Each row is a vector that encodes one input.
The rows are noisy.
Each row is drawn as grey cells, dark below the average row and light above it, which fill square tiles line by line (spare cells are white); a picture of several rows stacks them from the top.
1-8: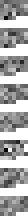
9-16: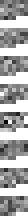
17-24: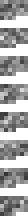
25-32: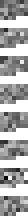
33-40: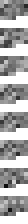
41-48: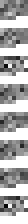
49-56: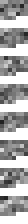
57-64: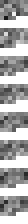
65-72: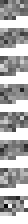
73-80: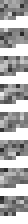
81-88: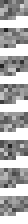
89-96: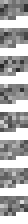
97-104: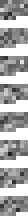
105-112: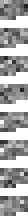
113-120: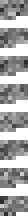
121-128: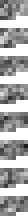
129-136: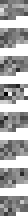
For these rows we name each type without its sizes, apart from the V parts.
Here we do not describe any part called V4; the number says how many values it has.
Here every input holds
a list of items, each a label and a value of V4.
